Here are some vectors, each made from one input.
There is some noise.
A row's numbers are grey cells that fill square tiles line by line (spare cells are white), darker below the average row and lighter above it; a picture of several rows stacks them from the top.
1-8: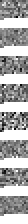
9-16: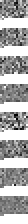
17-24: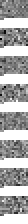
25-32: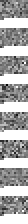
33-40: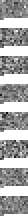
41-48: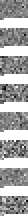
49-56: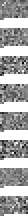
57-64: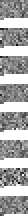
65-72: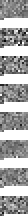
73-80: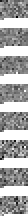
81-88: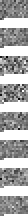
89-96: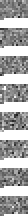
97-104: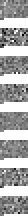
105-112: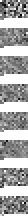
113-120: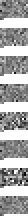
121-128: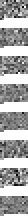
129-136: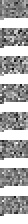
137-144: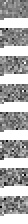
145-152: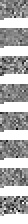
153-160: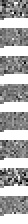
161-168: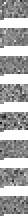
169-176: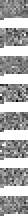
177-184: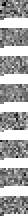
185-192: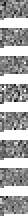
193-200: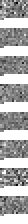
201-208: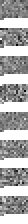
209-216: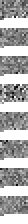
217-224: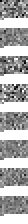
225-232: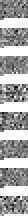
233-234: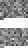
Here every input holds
a list of up to three points on a 7-point line.
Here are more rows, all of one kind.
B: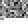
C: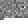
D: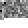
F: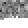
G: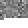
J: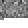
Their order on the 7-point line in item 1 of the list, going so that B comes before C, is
B, G, J, C, D, F.
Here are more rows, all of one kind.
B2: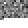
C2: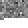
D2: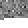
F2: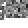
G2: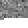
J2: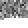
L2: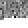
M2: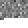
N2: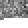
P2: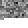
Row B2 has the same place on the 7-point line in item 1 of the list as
G2 and P2.
